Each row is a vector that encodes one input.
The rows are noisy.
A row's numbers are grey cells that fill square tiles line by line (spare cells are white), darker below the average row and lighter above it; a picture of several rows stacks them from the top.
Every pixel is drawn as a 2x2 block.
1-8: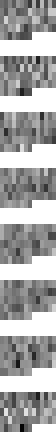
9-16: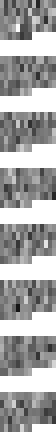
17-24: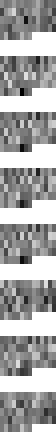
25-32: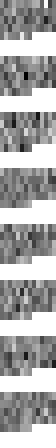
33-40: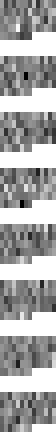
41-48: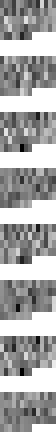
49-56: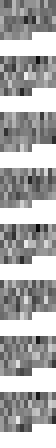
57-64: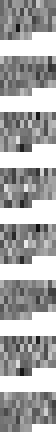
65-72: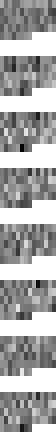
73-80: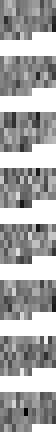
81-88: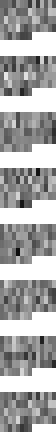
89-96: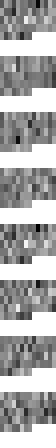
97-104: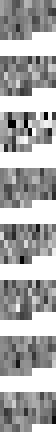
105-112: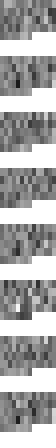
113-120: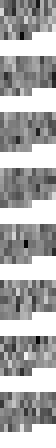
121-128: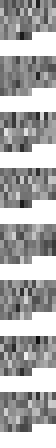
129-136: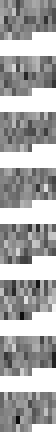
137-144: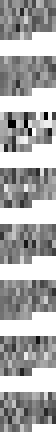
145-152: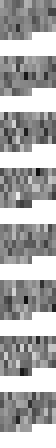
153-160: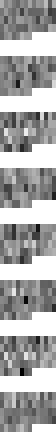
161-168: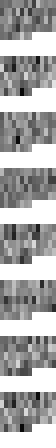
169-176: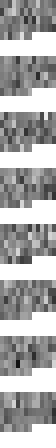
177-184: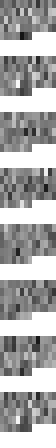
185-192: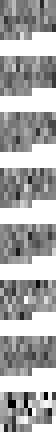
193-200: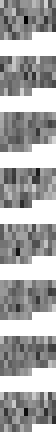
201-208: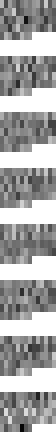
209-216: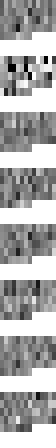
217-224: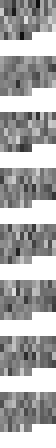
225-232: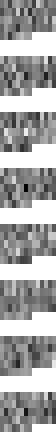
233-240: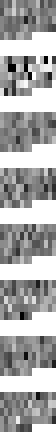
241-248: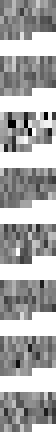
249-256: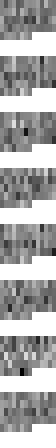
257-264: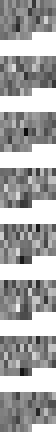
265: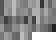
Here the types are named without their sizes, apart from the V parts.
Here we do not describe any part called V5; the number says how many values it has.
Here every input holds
a list of items, each a true/false value and a value of V5.
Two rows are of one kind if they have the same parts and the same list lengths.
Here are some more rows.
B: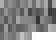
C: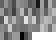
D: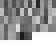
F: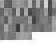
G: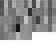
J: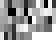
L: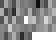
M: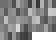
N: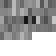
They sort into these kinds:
B, F, G, N
C, D, L, M
J

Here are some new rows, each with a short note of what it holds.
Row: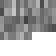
a list of two items
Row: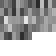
a list of one item
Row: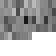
a list of two items
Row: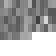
a list of two items
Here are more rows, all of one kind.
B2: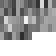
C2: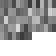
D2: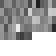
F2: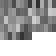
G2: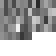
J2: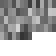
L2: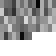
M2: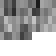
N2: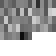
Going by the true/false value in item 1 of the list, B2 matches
L2 and M2.
